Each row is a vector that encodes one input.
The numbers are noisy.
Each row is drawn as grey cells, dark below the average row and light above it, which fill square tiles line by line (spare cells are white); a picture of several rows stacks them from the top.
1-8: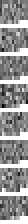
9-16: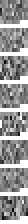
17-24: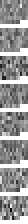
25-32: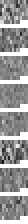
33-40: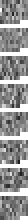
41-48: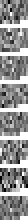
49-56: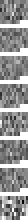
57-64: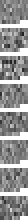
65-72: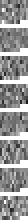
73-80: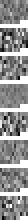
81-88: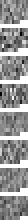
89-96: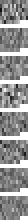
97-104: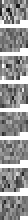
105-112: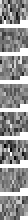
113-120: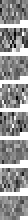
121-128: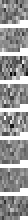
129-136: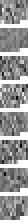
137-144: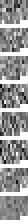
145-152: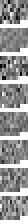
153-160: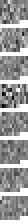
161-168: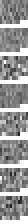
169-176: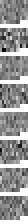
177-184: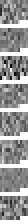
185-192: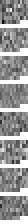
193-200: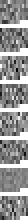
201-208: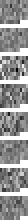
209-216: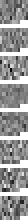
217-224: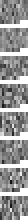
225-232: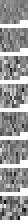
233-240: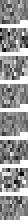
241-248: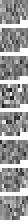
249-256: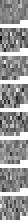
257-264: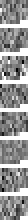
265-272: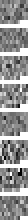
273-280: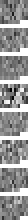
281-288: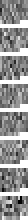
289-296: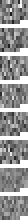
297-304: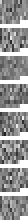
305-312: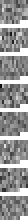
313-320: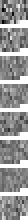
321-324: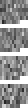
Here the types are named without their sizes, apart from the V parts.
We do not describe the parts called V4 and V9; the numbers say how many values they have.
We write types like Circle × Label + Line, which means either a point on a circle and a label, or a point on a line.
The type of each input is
(Circle + Line) × V4 + V9.
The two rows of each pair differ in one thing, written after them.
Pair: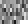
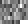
the value of V4
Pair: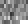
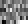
the place on the line
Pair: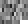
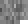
the value of V4
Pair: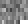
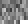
the place on the line
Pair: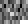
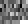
the value of V4
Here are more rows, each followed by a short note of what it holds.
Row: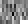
a point on a circle and a value of V4
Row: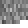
a point on a line and a value of V4
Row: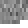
a point on a circle and a value of V4
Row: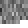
a point on a line and a value of V4
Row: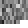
a point on a circle and a value of V4
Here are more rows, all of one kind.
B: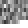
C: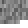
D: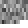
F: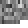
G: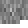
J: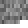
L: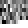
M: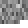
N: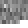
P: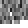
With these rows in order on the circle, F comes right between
C and M.
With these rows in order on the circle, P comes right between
C and N.
